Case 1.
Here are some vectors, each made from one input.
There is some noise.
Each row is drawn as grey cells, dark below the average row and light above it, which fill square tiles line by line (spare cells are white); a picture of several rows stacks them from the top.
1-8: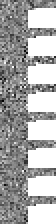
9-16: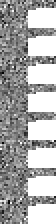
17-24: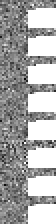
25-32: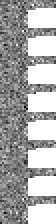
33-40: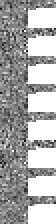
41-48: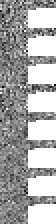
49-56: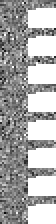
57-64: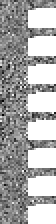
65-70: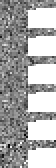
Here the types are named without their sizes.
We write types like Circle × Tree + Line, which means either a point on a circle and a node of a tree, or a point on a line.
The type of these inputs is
Bool × Bool × Bool + Label.
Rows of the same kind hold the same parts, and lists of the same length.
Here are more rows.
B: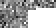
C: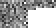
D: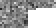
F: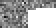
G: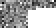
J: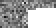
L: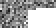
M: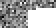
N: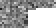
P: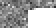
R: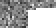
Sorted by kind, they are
B, C, G, L, M
D, F, J, N, P, R

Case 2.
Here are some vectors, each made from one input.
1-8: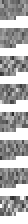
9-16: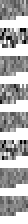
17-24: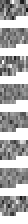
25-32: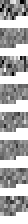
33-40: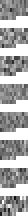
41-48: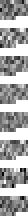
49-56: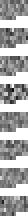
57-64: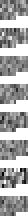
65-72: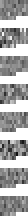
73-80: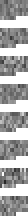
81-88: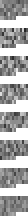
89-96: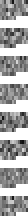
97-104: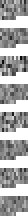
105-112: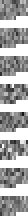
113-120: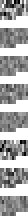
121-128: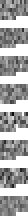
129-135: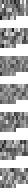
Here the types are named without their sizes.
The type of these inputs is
Bool × Bool × Bool × (Circle + Unit).
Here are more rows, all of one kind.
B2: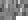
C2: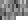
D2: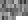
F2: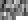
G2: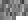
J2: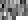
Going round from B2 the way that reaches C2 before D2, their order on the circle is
B2, C2, D2, J2, F2, G2.
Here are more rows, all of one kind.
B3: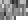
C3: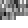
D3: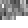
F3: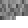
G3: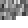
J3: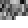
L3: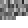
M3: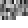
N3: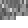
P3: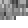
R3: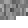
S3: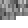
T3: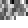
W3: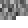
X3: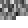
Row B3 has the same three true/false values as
P3, R3, W3 and X3.
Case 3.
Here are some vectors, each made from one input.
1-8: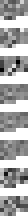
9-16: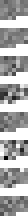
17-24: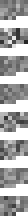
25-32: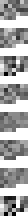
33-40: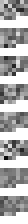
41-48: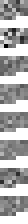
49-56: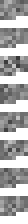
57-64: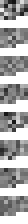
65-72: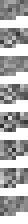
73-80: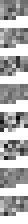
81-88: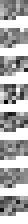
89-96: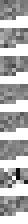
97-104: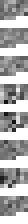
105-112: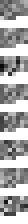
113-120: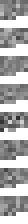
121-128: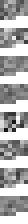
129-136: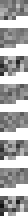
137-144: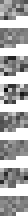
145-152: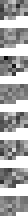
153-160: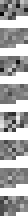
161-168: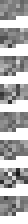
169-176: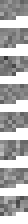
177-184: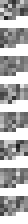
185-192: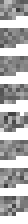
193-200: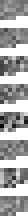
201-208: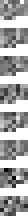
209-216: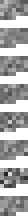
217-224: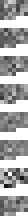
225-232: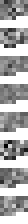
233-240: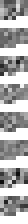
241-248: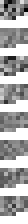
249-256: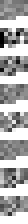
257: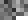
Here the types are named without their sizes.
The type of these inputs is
Bool × Bool × Bool × Bool + Line.
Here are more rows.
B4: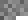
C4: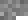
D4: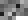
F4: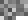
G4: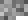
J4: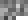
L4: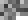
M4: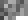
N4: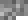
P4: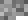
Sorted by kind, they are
B4, C4, G4, J4, M4, N4, P4
D4, F4, L4

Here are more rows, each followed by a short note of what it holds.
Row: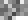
a point on a line
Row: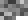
a point on a line
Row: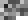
a point on a line
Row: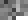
four true/false values
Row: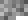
four true/false values
